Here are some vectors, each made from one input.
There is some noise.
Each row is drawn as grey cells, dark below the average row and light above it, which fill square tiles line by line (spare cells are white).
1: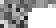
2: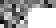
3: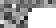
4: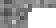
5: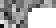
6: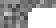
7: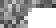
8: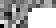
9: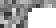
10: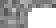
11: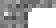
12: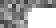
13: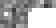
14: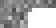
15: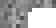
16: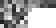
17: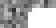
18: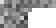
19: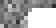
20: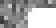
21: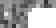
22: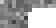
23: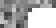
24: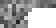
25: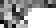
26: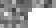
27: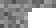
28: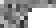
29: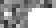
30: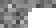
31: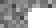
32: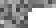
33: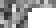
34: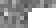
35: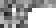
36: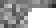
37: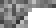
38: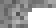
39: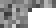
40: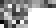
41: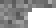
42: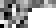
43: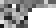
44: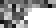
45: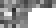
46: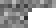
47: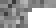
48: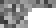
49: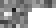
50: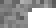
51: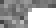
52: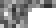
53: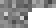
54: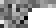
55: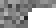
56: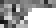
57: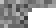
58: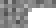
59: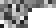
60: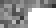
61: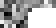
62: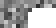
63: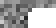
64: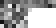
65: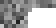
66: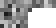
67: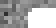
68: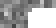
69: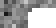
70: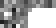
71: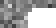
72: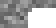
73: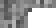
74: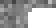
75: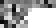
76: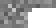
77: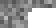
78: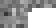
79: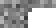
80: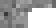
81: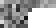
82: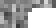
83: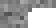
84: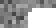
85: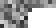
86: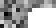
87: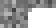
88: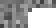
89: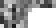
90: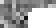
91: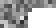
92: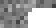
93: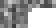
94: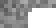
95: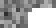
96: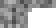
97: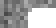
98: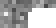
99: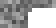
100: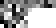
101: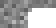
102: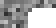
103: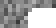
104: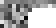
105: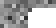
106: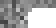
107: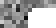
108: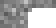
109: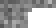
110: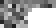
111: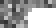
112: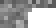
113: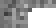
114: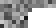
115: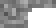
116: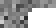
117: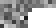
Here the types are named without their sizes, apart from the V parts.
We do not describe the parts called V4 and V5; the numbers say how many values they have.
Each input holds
either a point on a line and a value of V5, or a true/false value and a value of V4.
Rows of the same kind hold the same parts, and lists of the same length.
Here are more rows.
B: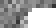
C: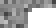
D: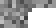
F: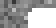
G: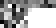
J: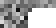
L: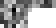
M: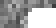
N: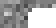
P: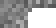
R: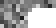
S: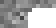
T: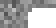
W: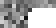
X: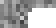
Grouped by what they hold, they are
B, C, F, G, M, P, R, S, T
D, J, L, N, W, X

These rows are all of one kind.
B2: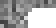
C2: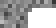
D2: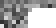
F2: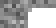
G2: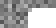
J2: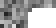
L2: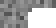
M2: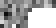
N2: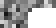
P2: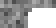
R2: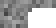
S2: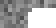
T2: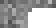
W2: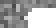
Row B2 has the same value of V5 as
J2, N2, P2 and W2.
